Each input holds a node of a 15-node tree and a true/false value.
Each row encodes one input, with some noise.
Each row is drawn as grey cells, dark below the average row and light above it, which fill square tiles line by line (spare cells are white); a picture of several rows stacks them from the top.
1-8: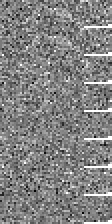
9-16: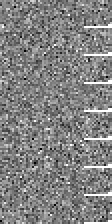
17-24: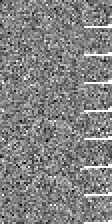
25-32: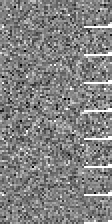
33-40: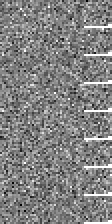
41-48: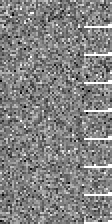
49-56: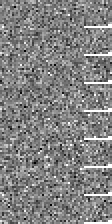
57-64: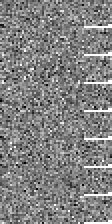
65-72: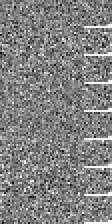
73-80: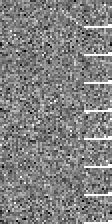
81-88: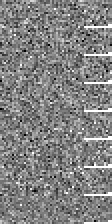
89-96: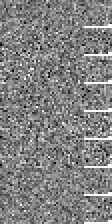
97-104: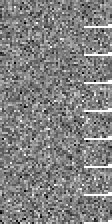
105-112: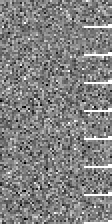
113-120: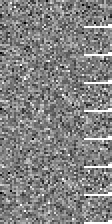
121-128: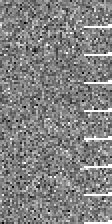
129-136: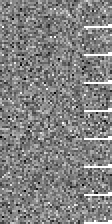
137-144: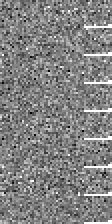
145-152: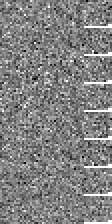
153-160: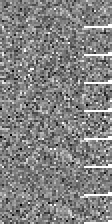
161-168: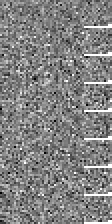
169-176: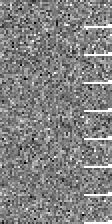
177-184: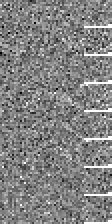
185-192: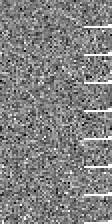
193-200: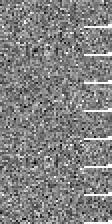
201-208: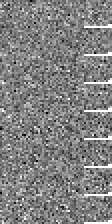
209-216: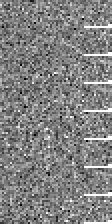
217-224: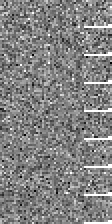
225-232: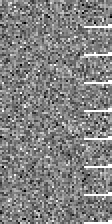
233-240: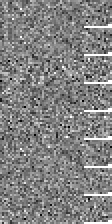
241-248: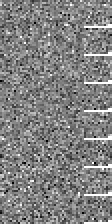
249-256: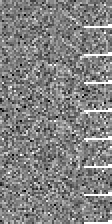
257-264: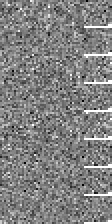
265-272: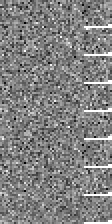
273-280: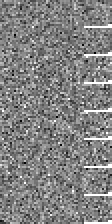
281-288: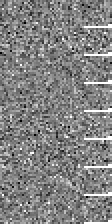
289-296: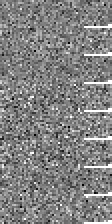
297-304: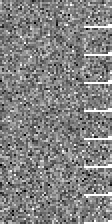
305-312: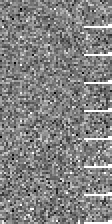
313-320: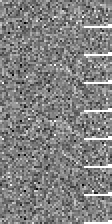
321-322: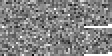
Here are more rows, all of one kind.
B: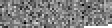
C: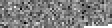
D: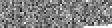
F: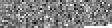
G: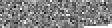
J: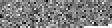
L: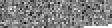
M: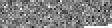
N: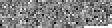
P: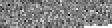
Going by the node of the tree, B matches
C and L.
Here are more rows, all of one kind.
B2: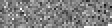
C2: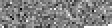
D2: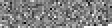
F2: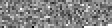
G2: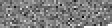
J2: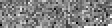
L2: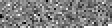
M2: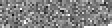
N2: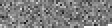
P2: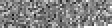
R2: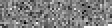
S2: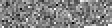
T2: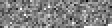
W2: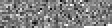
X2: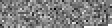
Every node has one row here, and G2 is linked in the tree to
C2 and N2.
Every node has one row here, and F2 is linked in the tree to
B2 and W2.
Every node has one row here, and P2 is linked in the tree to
M2.
